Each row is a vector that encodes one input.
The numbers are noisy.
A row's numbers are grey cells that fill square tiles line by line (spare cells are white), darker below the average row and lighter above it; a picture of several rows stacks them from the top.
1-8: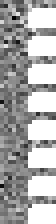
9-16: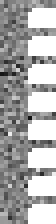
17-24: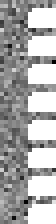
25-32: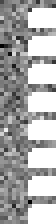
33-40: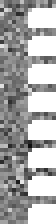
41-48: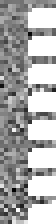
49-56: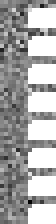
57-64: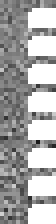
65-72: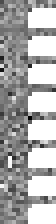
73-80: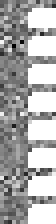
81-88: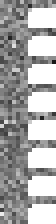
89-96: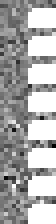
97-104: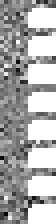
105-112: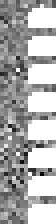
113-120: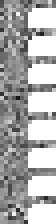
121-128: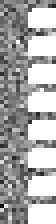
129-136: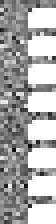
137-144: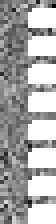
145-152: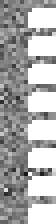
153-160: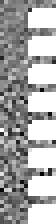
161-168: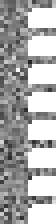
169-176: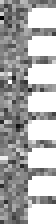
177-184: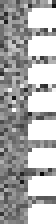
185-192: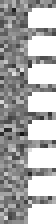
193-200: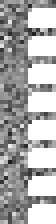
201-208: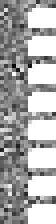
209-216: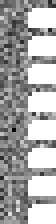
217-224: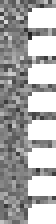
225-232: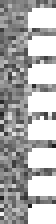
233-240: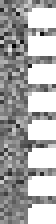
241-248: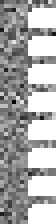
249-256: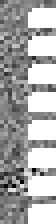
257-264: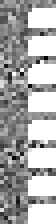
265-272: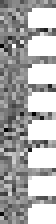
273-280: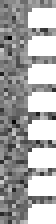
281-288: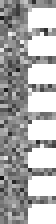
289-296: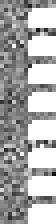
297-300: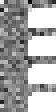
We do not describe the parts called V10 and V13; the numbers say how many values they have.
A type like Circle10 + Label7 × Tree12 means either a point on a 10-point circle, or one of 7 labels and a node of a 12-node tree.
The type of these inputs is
Bool × (Line6 × V10 + V13).
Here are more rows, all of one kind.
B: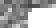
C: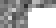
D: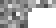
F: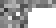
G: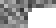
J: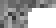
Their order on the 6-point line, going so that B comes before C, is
J, B, C, G, F, D.
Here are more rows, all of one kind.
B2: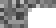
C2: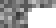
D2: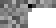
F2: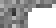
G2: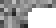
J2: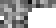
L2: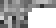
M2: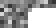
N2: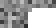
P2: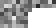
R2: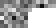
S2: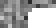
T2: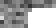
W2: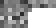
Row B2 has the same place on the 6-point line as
C2, D2 and W2.
